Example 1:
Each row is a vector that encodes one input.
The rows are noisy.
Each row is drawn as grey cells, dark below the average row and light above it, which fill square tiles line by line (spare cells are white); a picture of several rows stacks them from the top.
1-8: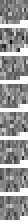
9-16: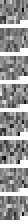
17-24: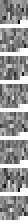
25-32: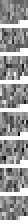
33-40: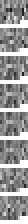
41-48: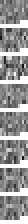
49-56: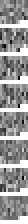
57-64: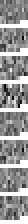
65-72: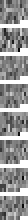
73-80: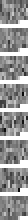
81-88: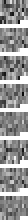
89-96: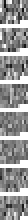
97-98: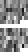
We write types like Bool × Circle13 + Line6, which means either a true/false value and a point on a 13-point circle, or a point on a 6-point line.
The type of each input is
Bool × Bool × Bool.
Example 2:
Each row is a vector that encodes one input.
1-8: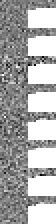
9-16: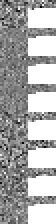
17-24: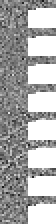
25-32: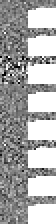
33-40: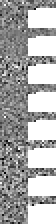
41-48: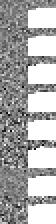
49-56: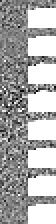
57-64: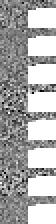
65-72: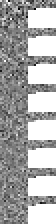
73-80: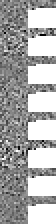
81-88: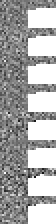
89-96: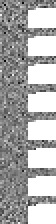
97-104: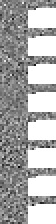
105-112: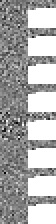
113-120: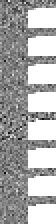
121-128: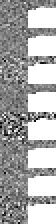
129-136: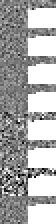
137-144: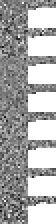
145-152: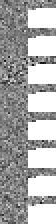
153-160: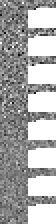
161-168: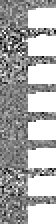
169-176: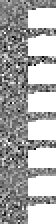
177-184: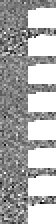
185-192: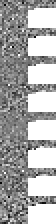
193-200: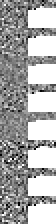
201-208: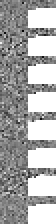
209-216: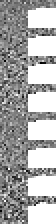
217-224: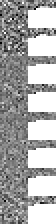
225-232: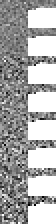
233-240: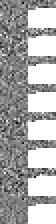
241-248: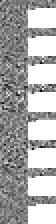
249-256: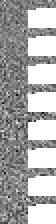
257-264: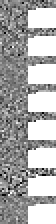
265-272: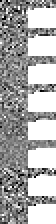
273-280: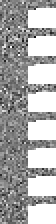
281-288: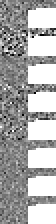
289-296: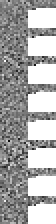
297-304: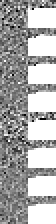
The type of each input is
Circle6.
